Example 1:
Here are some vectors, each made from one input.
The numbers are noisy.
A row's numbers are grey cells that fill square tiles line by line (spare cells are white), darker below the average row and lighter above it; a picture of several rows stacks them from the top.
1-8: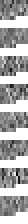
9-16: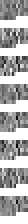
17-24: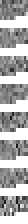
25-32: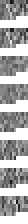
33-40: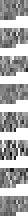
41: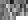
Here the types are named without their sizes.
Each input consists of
a list of points on a line.
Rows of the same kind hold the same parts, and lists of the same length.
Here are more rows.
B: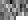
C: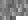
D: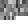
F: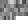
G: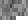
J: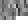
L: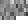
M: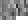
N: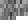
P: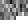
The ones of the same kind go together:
B, P
C, G, N
D, F, J, L, M

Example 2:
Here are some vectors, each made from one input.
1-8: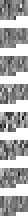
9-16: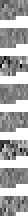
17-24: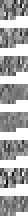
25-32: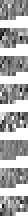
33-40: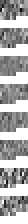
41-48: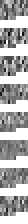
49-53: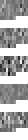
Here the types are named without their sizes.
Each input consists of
a label, together with either a point on a circle, or a fixed value.
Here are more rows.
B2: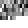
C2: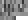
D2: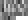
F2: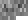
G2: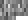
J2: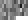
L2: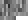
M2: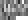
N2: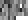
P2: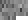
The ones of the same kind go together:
B2
C2, D2, F2, G2, J2, L2, M2, N2, P2

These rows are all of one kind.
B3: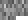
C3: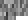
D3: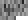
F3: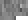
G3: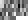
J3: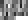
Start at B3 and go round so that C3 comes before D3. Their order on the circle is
B3, F3, C3, D3, J3, G3.
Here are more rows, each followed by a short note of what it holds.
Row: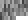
a label
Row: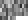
a label
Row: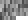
a label
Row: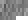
a point on a circle and a label
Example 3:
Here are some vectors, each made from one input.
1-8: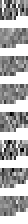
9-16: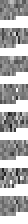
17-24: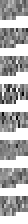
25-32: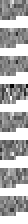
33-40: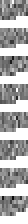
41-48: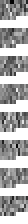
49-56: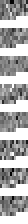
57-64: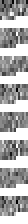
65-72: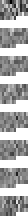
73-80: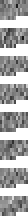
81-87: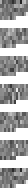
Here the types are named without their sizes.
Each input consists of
a list of points on a line.
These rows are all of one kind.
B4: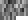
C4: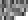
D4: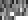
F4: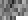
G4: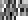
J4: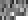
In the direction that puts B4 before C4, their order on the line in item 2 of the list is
B4, D4, J4, F4, G4, C4.
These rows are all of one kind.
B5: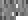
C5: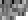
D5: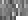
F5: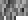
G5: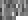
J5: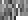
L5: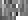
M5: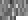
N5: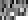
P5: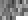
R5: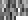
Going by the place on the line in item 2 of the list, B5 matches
G5 and L5.
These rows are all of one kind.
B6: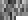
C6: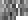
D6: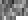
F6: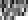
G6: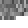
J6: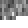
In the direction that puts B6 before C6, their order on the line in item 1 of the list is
B6, D6, J6, G6, C6, F6.
